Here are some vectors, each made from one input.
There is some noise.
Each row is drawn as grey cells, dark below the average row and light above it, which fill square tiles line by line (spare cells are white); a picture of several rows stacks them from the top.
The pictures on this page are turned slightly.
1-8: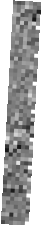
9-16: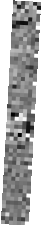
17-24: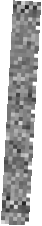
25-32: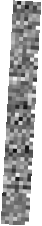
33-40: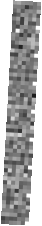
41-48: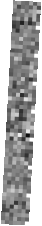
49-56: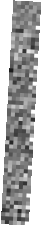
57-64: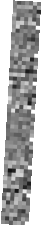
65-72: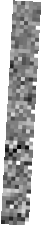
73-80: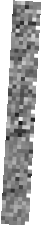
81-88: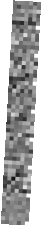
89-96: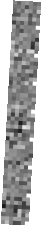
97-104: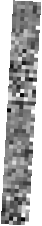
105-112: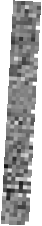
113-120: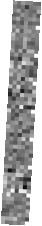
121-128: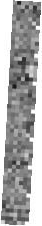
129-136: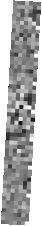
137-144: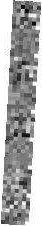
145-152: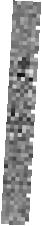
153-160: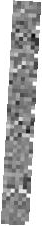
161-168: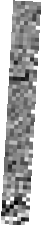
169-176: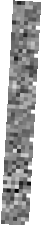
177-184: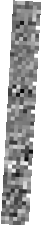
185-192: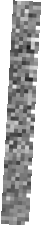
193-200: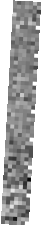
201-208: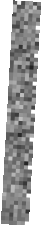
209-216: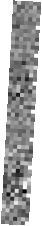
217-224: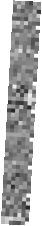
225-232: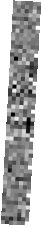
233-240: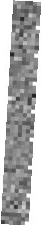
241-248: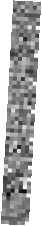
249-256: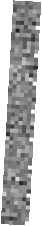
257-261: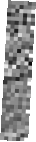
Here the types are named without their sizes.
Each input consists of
a node of a tree, together with either a point on a line, or a node of a tree.
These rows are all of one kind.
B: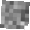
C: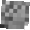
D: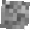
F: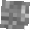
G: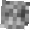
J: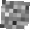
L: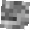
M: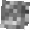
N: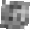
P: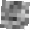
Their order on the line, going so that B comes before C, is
P, N, L, D, G, B, J, M, C, F.
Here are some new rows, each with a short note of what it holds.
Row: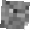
a node of each of two trees
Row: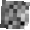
a node of each of two trees
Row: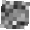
a node of each of two trees
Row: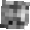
a node of each of two trees
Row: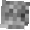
a point on a line and a node of a tree
